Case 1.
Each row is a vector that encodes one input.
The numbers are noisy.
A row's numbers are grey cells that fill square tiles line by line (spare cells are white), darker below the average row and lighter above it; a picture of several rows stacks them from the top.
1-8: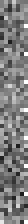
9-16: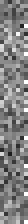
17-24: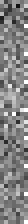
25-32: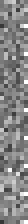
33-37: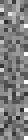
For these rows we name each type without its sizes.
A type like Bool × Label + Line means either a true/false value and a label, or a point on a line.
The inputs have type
Bool × Bool × Bool.
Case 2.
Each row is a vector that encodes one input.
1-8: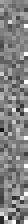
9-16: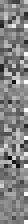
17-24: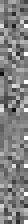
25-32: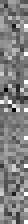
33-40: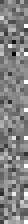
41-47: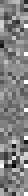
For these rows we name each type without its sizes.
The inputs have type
Label.
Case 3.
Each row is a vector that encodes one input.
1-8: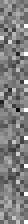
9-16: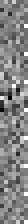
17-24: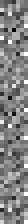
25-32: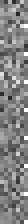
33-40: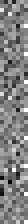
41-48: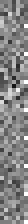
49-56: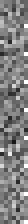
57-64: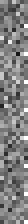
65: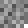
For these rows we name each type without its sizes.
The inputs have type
Bool × Bool × Bool.
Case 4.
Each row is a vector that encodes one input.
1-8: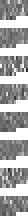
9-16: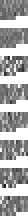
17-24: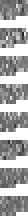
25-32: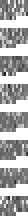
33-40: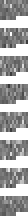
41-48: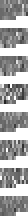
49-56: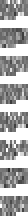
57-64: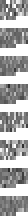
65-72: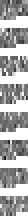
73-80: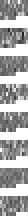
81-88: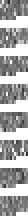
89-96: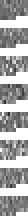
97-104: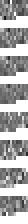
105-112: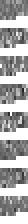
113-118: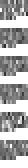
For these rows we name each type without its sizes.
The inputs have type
Line.
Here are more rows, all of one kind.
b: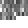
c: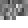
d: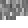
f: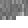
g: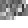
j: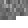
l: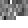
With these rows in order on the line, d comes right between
b and f.
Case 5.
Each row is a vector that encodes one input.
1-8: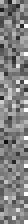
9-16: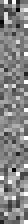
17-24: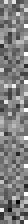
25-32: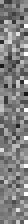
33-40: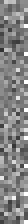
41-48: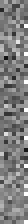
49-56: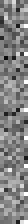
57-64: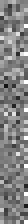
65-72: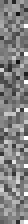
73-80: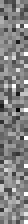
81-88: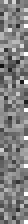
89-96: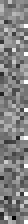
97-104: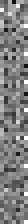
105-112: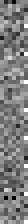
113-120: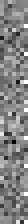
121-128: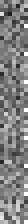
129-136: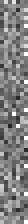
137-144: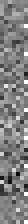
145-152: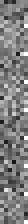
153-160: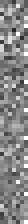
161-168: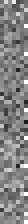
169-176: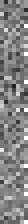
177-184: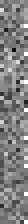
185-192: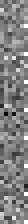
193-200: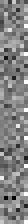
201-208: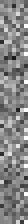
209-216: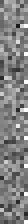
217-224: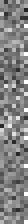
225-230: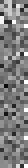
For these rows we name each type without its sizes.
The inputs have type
Bool × Bool × Bool × Bool.
